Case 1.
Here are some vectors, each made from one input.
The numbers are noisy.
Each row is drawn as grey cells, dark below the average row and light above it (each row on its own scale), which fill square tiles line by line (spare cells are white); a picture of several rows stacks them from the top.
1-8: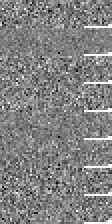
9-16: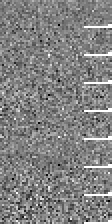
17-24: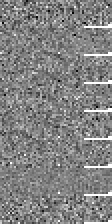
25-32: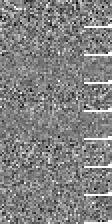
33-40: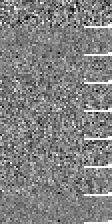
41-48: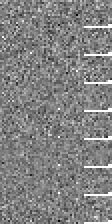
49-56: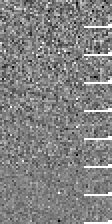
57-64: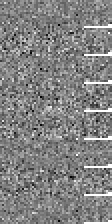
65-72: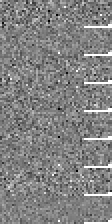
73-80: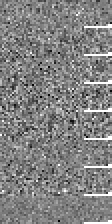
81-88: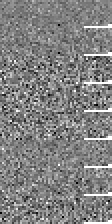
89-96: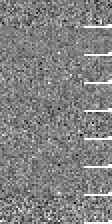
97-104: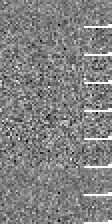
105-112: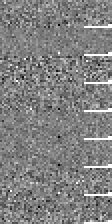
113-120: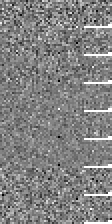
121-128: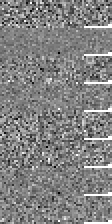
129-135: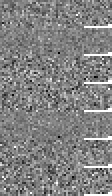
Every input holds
a point on a 9-point line, together with either a fixed value, or a node of a 15-node tree.
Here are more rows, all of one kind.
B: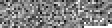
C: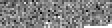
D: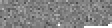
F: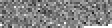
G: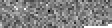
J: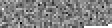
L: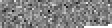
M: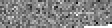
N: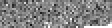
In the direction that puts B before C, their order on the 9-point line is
J, B, D, G, L, M, F, N, C.
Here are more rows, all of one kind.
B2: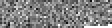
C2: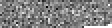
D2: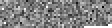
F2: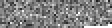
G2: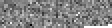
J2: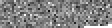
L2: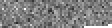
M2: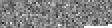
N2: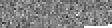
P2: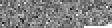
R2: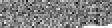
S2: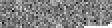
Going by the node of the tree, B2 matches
F2, G2, M2 and N2.
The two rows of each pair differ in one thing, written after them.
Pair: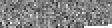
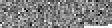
the node of the tree
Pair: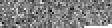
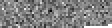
the place on the 9-point line
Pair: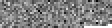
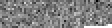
the place on the 9-point line
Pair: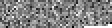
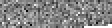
the place on the 9-point line
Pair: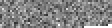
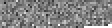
the node of the tree
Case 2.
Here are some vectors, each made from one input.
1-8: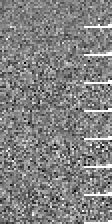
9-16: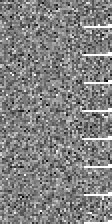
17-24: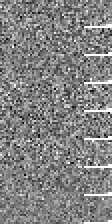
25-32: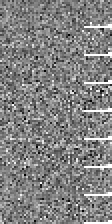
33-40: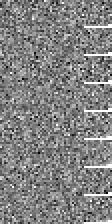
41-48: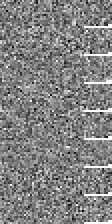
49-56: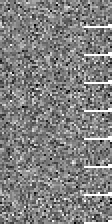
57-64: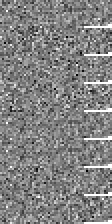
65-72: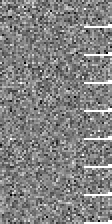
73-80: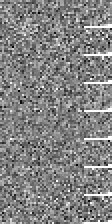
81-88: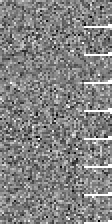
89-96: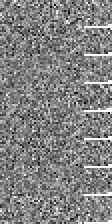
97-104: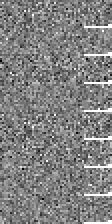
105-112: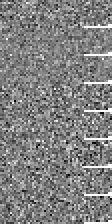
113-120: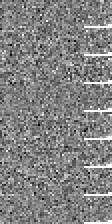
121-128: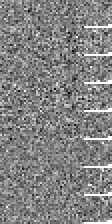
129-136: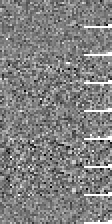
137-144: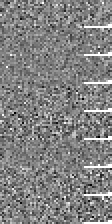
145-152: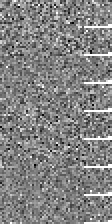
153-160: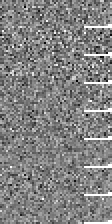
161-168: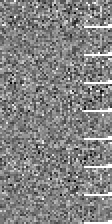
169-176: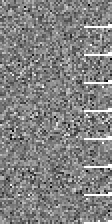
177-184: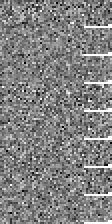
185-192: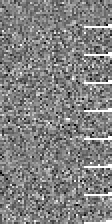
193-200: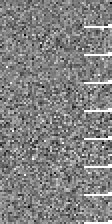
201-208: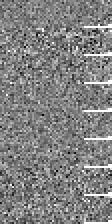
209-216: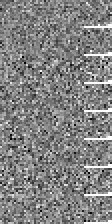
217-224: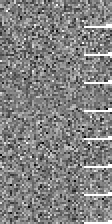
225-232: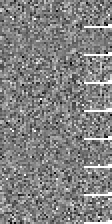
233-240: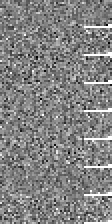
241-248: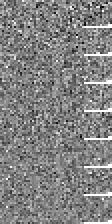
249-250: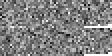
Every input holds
either one of 11 labels, or four true/false values.
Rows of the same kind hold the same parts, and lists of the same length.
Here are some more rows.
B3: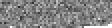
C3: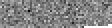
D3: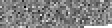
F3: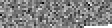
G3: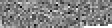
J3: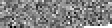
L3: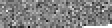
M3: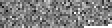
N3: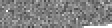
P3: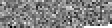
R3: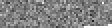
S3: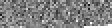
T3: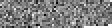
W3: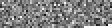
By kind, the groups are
B3, C3, D3, F3, G3, J3, L3, N3, P3, R3, S3
M3, T3, W3

